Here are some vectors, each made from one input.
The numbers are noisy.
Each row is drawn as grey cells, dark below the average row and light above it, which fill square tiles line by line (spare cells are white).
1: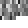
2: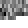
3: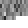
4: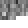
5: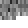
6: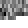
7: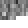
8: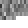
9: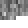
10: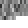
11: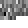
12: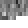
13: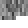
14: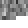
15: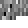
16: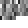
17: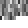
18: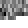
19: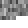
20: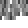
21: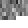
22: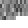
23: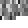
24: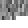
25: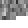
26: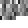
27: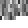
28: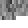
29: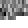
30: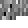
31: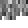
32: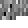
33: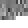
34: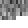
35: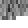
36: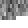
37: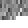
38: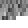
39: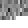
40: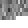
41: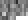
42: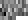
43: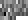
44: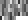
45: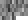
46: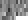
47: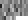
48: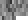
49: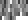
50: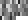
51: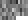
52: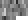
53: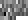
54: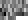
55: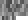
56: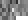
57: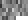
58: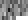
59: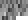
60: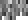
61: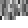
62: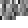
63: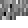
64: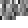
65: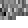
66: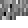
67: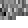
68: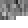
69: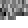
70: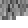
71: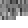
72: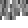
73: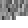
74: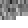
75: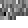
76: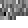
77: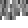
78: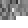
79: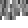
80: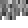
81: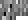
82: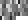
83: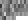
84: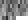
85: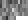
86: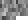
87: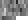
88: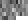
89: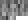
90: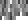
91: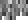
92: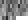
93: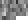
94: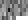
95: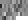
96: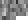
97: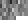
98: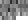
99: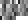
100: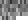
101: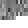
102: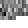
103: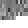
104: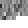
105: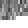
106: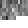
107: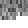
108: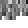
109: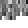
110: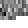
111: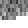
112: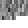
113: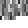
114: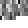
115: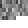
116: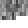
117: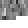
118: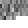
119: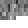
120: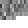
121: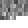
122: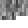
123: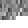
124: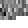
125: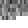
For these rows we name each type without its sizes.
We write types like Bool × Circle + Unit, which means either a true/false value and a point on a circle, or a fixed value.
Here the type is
Label × Label + Line.
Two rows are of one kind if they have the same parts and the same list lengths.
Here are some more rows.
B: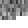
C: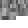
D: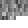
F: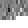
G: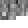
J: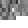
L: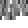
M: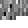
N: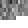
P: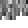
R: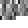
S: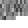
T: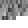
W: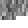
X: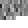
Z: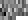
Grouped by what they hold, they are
B, C, D, F, G, J, N, S, T, W, X
L, M, P, R, Z

